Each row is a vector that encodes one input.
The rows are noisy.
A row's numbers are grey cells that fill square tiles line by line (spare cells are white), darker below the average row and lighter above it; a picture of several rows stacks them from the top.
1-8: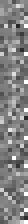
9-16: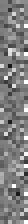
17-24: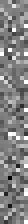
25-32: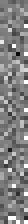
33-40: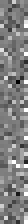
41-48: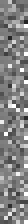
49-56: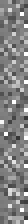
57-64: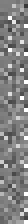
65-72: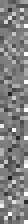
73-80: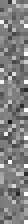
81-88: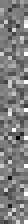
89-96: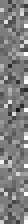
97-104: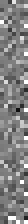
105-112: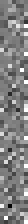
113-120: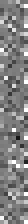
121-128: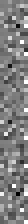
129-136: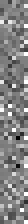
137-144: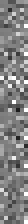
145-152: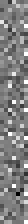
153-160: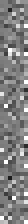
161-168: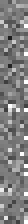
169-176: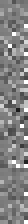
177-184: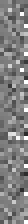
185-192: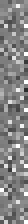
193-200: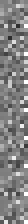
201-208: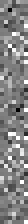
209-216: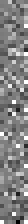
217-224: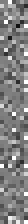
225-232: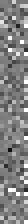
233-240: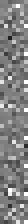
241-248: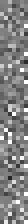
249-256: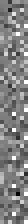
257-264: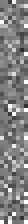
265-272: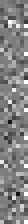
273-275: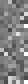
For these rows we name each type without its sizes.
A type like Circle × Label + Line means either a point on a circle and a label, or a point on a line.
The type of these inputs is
Bool × Label.
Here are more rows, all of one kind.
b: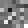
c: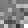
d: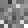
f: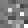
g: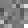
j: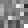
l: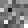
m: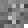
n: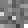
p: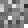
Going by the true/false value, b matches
g, l, m and p.
